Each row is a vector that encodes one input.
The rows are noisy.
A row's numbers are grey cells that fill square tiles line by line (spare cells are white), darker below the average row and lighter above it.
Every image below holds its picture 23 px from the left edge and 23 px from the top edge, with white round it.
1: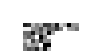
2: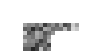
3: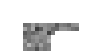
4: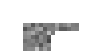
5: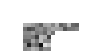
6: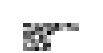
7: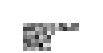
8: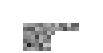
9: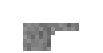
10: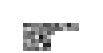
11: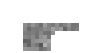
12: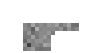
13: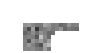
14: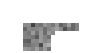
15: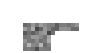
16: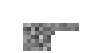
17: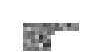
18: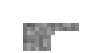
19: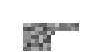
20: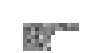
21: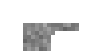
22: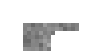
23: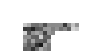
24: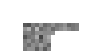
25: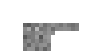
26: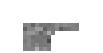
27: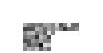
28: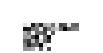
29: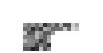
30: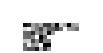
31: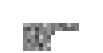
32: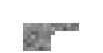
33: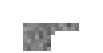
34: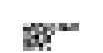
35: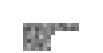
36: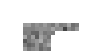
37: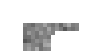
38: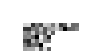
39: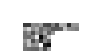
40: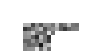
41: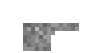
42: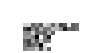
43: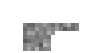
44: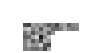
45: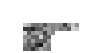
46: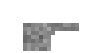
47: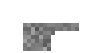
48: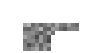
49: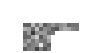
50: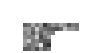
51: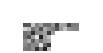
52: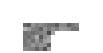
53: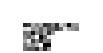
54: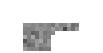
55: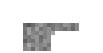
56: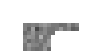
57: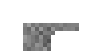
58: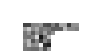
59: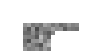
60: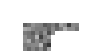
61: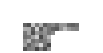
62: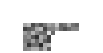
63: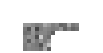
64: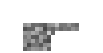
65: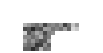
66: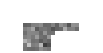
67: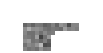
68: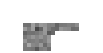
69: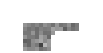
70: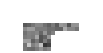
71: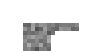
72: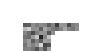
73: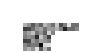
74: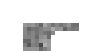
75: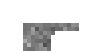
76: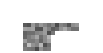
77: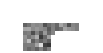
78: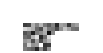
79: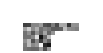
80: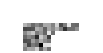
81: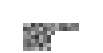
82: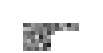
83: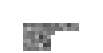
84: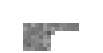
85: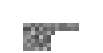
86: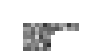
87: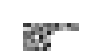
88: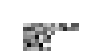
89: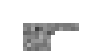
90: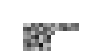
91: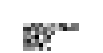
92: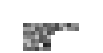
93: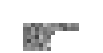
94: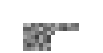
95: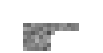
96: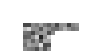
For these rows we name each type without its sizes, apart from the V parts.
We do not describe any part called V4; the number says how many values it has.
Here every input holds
a list of items, each a point on a line and a value of V4.
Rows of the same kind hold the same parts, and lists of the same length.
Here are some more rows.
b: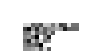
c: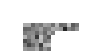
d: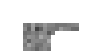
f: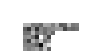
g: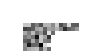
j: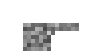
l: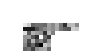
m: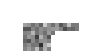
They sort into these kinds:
b, c, d, f, g, m
j
l

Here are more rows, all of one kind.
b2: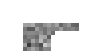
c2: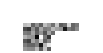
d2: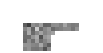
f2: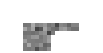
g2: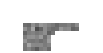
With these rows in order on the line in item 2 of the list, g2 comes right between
b2 and d2.
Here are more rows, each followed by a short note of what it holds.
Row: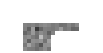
a list of two items
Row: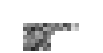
the empty list
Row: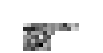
the empty list
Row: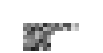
the empty list
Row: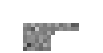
a list of two items
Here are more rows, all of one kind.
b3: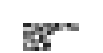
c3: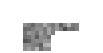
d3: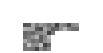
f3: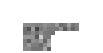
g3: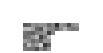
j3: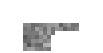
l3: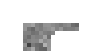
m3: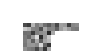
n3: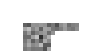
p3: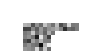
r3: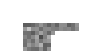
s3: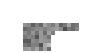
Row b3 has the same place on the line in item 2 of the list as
c3, j3, m3 and s3.
